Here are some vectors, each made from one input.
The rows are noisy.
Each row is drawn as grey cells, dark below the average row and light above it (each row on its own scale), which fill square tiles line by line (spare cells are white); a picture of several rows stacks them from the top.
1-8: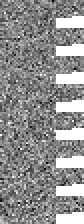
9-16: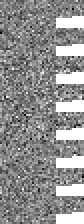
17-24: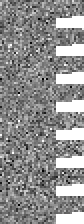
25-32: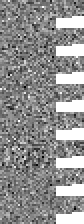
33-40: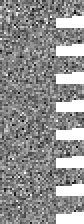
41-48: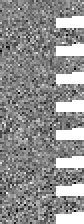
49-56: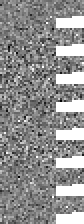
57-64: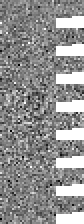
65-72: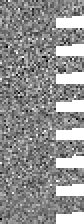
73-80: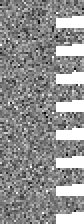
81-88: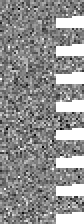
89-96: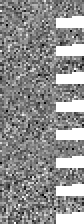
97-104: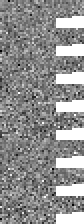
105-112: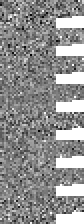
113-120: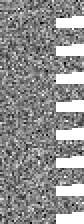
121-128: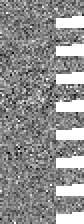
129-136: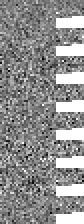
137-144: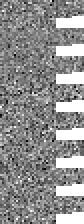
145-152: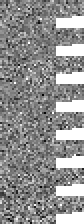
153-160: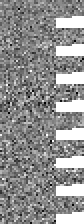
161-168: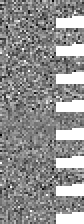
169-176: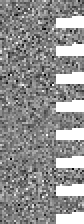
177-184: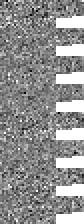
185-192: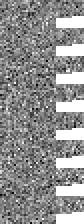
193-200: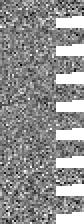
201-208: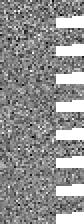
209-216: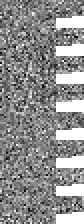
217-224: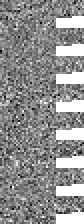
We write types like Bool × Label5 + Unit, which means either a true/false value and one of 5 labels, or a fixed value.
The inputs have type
Bool × Label5 × Tree8 × Tree8 × Tree9 + Unit.
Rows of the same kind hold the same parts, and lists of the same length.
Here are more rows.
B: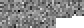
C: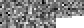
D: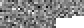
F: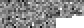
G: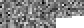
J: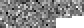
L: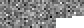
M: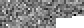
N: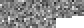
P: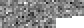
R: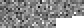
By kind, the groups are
B, D, F, J, L, M, N, P, R
C, G

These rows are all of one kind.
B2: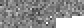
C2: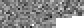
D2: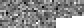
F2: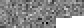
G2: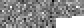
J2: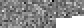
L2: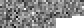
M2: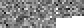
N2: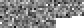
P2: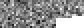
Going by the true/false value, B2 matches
M2 and N2.
